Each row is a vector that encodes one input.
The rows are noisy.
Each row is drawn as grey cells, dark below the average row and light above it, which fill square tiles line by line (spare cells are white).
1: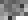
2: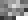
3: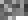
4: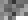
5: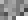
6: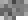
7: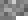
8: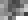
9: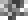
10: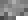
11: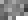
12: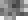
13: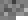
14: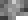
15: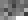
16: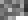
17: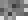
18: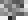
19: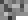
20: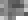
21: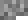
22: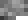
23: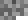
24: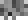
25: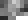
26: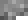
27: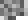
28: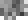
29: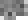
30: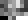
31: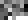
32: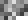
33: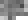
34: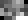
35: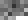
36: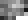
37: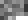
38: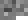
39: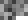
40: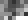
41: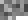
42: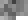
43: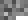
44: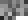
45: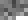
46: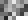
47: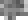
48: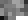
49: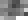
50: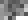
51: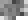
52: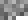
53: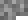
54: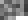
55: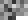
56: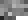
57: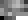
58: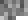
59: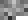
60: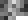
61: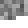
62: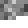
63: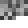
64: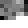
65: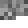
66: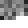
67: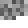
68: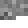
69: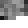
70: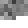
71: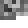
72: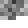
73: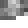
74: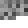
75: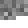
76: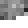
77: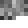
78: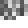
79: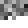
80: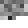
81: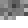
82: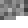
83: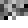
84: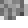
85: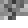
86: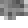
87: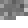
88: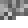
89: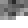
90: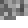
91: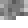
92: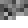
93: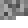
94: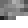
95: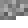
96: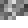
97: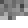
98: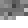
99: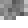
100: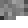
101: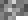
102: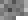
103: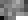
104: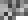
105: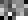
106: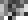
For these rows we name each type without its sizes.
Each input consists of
a point on a line and a true/false value.
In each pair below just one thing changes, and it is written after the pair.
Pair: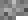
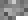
the place on the line
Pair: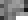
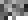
the place on the line
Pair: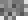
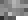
the true/false value
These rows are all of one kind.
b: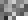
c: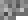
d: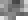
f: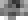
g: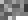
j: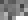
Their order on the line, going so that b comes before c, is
j, b, d, c, g, f.
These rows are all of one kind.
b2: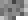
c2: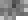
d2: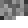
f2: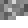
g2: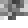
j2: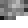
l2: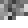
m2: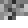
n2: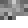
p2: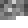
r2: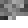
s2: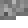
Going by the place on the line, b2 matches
g2 and m2.
